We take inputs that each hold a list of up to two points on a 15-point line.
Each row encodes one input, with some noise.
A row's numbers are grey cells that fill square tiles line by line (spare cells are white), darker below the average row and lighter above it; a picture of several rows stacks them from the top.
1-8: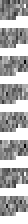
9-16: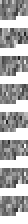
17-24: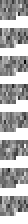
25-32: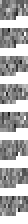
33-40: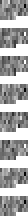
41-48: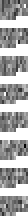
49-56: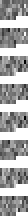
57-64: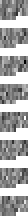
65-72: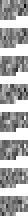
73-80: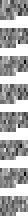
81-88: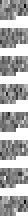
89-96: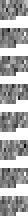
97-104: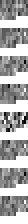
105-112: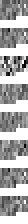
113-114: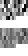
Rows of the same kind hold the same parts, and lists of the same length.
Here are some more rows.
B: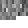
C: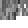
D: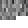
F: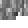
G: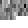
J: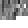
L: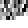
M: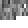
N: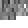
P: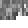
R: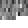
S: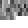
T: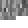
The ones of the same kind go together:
B, D, G, R, S, T
C, F, J, M, N, P
L

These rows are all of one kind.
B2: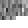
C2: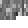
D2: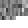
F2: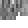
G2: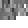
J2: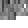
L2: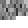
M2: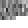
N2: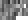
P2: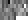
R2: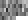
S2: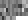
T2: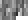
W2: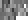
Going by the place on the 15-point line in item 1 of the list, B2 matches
L2, M2 and R2.
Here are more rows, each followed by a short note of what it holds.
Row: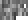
a list of two items
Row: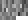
a list of one item
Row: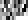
the empty list
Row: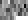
a list of one item
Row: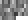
a list of two items
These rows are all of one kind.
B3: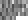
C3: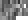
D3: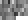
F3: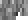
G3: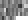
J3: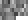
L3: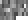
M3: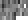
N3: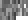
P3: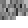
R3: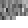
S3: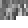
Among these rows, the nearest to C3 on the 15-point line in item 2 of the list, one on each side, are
N3 and S3.
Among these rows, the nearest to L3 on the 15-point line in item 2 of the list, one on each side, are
D3 and M3.
